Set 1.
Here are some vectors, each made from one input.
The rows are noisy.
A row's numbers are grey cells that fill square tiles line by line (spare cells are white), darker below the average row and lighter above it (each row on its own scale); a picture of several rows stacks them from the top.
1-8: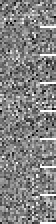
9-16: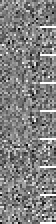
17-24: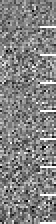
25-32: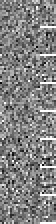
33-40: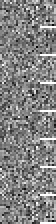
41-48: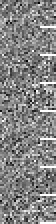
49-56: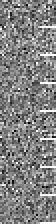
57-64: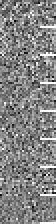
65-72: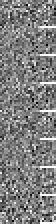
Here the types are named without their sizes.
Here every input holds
a point on a line.
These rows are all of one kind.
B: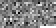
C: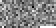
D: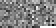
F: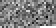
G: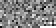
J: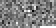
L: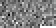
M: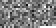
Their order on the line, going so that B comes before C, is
M, F, J, L, B, C, G, D.
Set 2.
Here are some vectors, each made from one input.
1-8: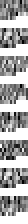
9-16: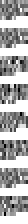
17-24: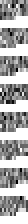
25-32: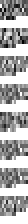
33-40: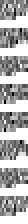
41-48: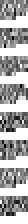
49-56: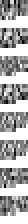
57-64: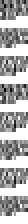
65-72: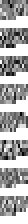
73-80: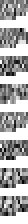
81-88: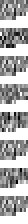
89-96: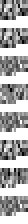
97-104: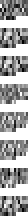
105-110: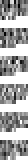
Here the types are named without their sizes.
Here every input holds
a label.
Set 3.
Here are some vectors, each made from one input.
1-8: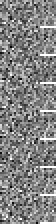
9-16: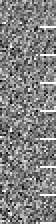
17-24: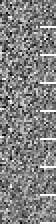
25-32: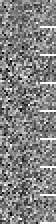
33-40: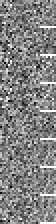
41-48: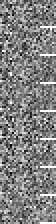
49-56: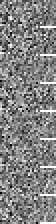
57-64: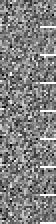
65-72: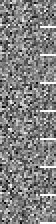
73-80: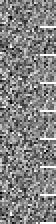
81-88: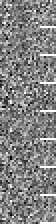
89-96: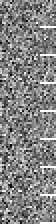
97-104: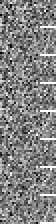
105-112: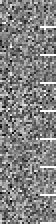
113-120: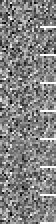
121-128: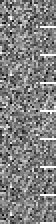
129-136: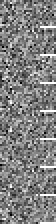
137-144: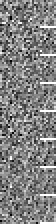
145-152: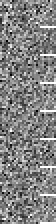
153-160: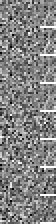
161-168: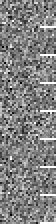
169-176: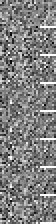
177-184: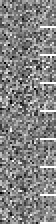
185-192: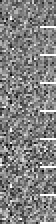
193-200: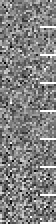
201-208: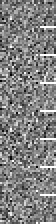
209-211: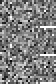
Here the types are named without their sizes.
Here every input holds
a point on a line.
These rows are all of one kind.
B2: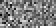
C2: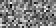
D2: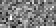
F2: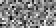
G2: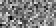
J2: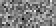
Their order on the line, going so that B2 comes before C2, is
F2, G2, J2, D2, B2, C2.
